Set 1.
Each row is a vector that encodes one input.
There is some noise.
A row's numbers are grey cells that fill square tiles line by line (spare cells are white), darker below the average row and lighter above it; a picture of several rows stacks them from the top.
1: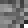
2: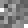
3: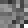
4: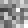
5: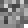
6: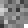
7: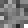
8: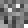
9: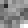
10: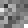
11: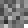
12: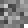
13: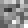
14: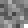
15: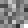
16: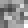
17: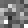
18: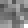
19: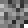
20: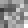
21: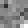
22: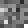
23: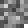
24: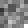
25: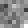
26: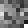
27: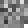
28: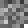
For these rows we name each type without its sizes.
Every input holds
a point on each of two lines.
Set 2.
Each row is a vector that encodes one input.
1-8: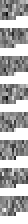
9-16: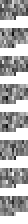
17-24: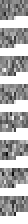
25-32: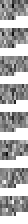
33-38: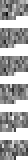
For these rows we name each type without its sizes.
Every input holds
either a fixed value, or three true/false values.
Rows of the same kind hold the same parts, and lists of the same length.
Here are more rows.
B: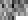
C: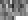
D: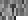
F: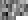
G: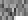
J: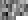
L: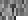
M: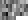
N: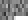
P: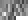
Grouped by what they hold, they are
B, C, D, G, L, N, P
F, J, M

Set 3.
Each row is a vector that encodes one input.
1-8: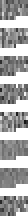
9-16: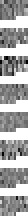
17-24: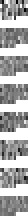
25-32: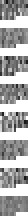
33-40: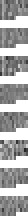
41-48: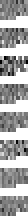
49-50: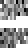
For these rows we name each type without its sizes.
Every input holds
a point on a line.
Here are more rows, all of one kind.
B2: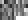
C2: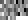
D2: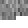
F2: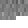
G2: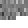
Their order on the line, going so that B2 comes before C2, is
B2, F2, G2, C2, D2.
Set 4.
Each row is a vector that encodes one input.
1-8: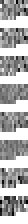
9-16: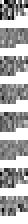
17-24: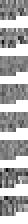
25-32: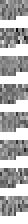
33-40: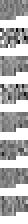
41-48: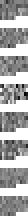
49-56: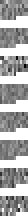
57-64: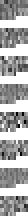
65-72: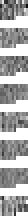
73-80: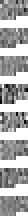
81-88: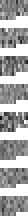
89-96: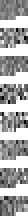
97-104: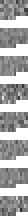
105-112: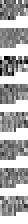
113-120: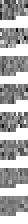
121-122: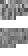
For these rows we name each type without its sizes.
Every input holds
a point on a circle.
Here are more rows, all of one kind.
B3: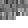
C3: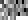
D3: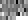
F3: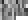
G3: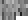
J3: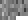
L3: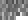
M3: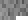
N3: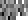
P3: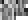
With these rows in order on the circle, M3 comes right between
C3 and L3.
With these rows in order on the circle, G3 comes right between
L3 and P3.
